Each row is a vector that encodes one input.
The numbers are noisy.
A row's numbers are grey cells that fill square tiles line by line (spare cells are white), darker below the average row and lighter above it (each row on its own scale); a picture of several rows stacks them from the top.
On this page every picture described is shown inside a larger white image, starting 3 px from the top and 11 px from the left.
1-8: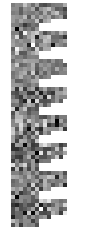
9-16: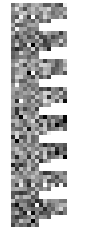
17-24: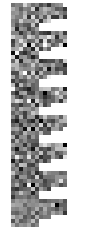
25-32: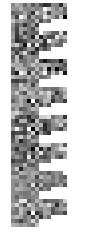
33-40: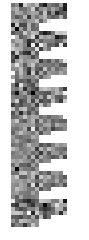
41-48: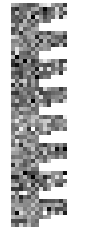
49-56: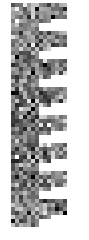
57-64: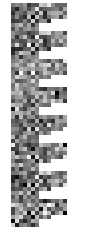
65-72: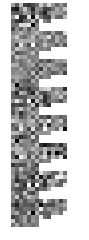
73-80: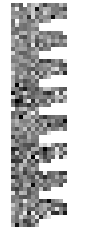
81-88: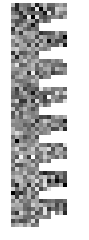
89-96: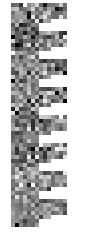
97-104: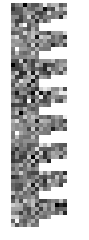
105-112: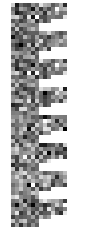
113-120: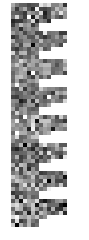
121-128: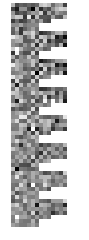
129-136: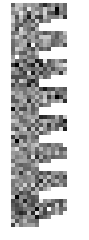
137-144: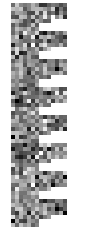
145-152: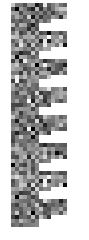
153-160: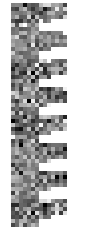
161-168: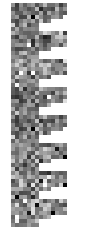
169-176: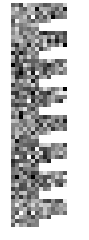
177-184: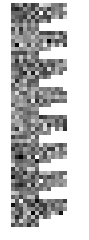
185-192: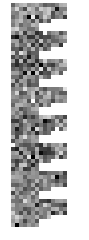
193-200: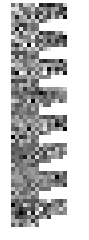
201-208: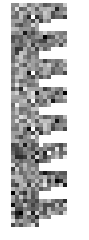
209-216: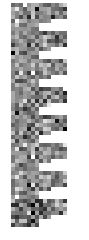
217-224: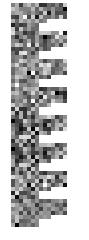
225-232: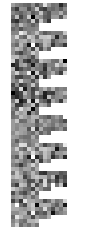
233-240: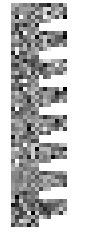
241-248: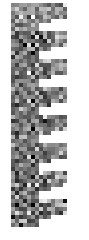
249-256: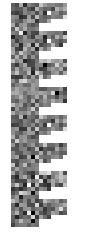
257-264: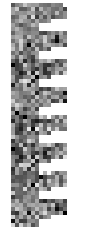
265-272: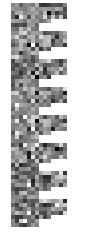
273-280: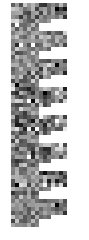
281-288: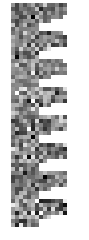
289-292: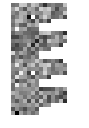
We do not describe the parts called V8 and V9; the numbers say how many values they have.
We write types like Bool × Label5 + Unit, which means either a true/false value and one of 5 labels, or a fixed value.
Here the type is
(Line5 + V9) × V8 + Tree11 × Tree12.
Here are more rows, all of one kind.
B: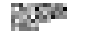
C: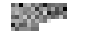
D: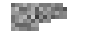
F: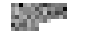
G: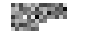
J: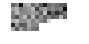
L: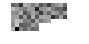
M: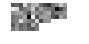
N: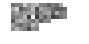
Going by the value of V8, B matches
D and N.
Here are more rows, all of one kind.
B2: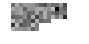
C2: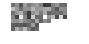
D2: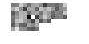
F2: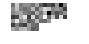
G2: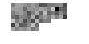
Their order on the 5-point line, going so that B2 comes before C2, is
G2, B2, D2, F2, C2.
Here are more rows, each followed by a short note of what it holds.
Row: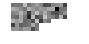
a point on a 5-point line and a value of V8
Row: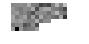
a value of V8 and a value of V9
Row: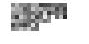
a point on a 5-point line and a value of V8
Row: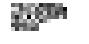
a value of V8 and a value of V9
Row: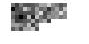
a node of an 11-node tree and a node of a 12-node tree
